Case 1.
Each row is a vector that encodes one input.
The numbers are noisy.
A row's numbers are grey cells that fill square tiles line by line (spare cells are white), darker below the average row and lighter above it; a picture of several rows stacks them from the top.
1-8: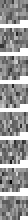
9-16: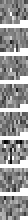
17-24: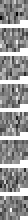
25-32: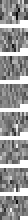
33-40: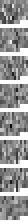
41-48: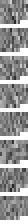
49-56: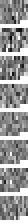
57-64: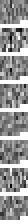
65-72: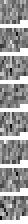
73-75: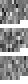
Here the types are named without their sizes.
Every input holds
a list of points on a line.
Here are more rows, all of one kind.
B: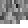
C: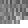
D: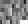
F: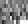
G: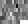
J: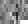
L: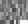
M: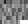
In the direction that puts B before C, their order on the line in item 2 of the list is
B, F, J, L, M, G, C, D.
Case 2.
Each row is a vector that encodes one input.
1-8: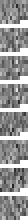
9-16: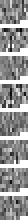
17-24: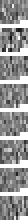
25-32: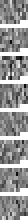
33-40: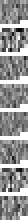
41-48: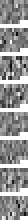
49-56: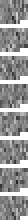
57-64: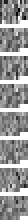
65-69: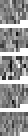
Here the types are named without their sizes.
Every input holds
a list of points on a line.
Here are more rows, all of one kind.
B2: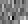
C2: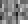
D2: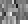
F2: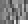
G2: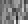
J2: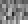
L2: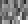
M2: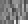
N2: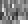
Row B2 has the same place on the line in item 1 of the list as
L2 and N2.
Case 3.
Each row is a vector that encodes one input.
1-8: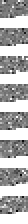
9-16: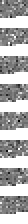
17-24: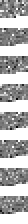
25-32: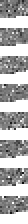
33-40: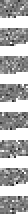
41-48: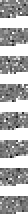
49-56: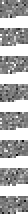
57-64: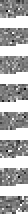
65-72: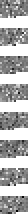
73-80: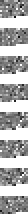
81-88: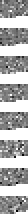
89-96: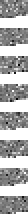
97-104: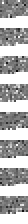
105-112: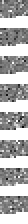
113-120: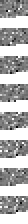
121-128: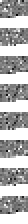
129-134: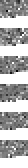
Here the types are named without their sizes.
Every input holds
a node of a tree, together with either a fixed value, or three true/false values.
